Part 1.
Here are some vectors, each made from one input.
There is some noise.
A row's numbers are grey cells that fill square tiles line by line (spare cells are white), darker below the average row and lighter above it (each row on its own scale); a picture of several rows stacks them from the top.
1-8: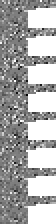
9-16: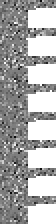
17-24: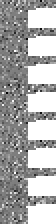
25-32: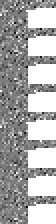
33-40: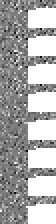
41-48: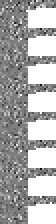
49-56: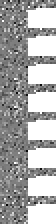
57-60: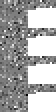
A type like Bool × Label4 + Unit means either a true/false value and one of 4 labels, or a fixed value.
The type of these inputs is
Line5 + Line8.
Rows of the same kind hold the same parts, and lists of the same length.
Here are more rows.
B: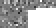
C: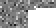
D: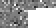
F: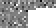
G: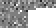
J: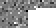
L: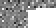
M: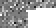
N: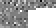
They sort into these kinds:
B, D, L, M
C, F, G, J, N

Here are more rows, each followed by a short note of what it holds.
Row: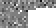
a point on a 5-point line
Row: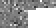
a point on an 8-point line
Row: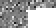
a point on an 8-point line
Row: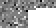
a point on a 5-point line
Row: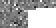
a point on an 8-point line
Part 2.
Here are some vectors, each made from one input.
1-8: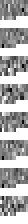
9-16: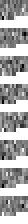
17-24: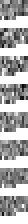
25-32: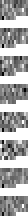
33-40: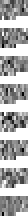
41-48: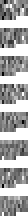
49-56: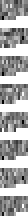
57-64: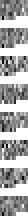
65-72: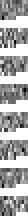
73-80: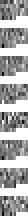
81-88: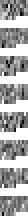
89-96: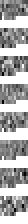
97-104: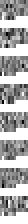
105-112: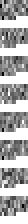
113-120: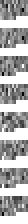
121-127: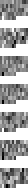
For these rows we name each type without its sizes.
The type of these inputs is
List(Line).
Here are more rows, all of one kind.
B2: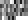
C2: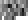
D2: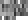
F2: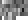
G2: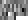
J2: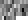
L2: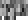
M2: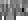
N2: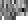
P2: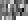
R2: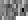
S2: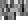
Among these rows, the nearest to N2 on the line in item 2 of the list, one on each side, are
L2 and S2.
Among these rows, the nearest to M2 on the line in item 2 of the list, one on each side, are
F2 and P2.
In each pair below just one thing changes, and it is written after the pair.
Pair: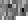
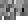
the place on the line in item 1 of the list
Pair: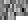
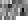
the place on the line in item 2 of the list
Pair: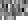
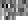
the place on the line in item 2 of the list
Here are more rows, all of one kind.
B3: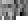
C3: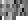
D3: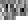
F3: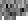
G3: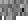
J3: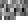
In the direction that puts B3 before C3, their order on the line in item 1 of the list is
J3, B3, C3, G3, F3, D3.
